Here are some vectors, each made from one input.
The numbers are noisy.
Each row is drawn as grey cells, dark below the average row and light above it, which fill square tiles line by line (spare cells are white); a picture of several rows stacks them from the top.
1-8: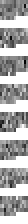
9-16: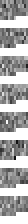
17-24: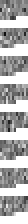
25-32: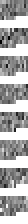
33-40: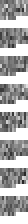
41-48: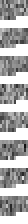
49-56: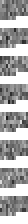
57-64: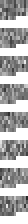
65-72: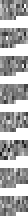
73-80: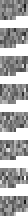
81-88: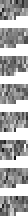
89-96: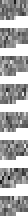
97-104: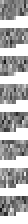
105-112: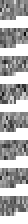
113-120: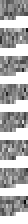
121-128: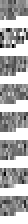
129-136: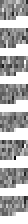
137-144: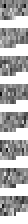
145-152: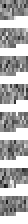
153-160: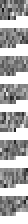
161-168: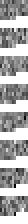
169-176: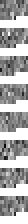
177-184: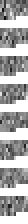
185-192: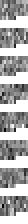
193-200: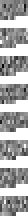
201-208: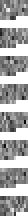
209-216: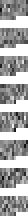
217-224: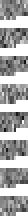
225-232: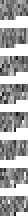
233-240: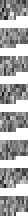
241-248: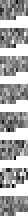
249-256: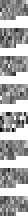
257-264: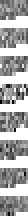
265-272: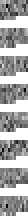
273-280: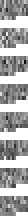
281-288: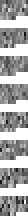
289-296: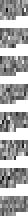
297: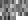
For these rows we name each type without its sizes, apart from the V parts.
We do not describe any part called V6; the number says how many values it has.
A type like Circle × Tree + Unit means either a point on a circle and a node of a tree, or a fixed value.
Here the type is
List((Label + Line) × V6).
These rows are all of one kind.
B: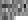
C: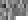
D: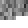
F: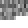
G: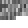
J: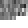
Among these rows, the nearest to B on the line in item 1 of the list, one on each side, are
G and J.
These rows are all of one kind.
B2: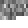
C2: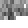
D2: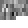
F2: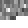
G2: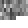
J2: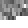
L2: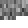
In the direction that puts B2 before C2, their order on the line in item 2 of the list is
B2, L2, J2, F2, C2, G2, D2.
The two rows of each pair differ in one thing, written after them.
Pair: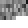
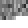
the label in item 2 of the list
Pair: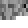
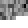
the label in item 2 of the list
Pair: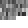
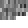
the label in item 2 of the list
